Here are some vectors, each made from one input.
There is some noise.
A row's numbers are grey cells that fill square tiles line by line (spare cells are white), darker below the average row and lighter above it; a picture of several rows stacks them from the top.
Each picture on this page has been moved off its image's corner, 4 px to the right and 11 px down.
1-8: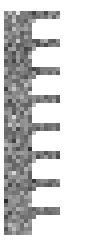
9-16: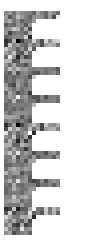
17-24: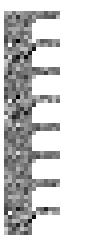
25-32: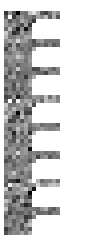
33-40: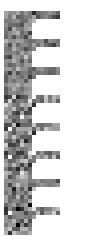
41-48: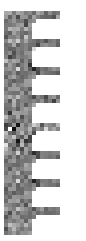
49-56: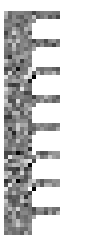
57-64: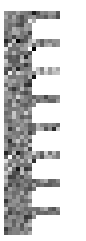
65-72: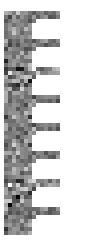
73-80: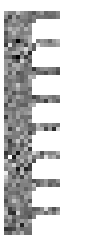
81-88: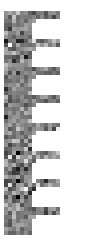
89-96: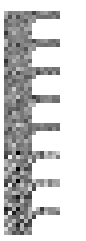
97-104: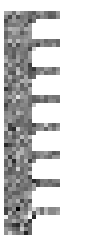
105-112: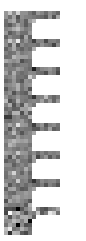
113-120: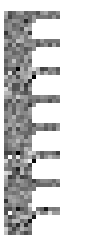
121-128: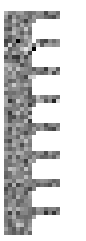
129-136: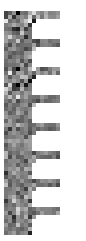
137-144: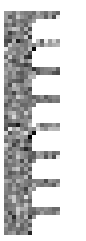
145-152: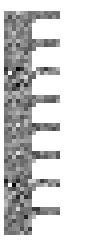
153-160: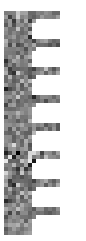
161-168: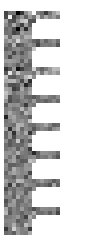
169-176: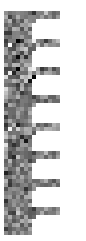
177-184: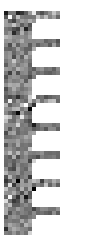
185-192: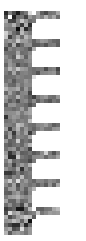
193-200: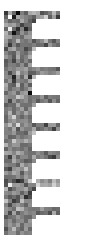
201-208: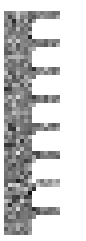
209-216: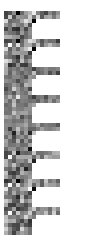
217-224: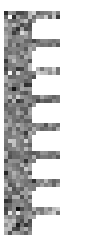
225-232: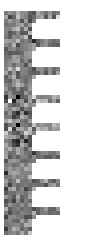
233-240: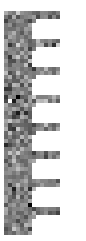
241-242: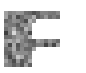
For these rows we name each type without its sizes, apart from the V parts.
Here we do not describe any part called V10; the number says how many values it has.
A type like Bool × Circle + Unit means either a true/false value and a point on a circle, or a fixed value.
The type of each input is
Circle × V10 + List(Line) × Tree.
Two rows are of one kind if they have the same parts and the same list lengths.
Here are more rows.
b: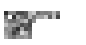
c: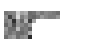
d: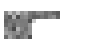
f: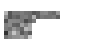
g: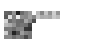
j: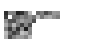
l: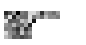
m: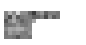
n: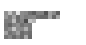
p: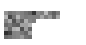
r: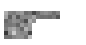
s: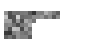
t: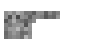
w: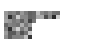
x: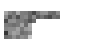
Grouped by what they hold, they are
b, g, j, l
c, p, s, w
d, m, n
f, r, t, x

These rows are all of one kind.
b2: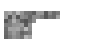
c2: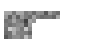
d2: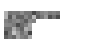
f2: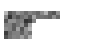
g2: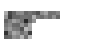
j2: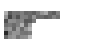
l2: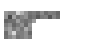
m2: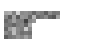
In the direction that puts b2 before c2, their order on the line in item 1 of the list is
f2, j2, b2, c2, l2, g2, d2, m2.
